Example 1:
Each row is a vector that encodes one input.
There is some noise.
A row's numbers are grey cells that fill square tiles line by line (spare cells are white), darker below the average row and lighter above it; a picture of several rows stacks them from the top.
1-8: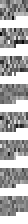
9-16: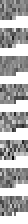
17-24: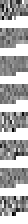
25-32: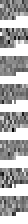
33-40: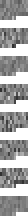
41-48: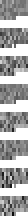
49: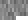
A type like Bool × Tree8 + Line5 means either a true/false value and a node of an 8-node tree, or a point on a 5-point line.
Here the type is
Tree8.
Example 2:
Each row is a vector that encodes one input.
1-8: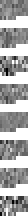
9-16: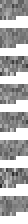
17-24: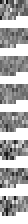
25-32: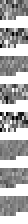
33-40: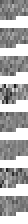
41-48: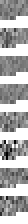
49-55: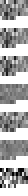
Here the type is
Line7.
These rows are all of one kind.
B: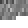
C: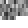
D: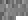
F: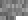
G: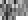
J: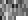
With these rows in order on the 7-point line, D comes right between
F and J.
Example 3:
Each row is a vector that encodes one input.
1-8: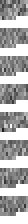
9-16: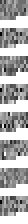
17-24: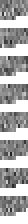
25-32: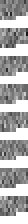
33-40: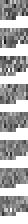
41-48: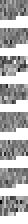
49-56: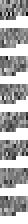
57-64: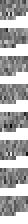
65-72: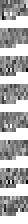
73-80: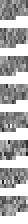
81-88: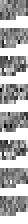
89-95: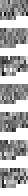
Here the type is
Bool × Bool × Bool + Unit.
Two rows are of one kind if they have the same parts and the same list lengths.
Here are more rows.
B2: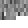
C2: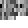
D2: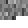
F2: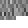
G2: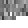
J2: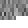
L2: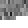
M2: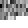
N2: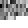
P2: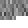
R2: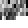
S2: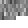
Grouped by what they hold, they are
B2, D2, F2, G2, J2, L2, P2, R2, S2
C2, M2, N2

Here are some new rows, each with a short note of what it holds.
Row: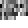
a fixed value
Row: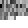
a fixed value
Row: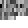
a fixed value
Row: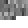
three true/false values
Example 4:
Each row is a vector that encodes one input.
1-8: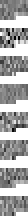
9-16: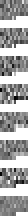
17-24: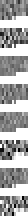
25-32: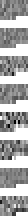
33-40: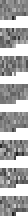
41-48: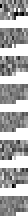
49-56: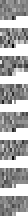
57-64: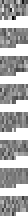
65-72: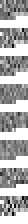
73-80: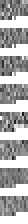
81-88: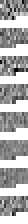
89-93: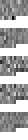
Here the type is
Line9.
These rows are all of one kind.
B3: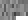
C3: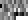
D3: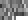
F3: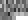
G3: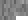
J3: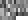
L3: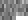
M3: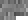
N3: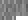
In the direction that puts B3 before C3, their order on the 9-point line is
J3, G3, L3, N3, F3, D3, M3, B3, C3.
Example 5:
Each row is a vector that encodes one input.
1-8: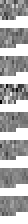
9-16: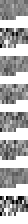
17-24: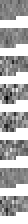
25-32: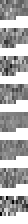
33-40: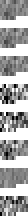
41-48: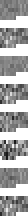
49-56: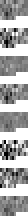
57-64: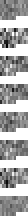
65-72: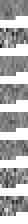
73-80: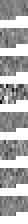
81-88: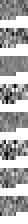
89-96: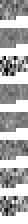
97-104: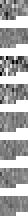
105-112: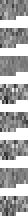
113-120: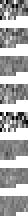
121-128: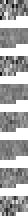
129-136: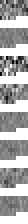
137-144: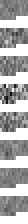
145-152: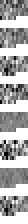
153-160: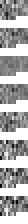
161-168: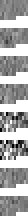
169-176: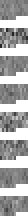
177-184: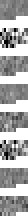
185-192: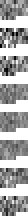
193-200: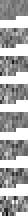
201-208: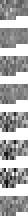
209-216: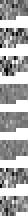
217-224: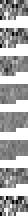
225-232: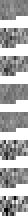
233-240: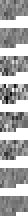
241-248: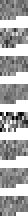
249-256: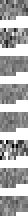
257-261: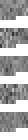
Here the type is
Label7.
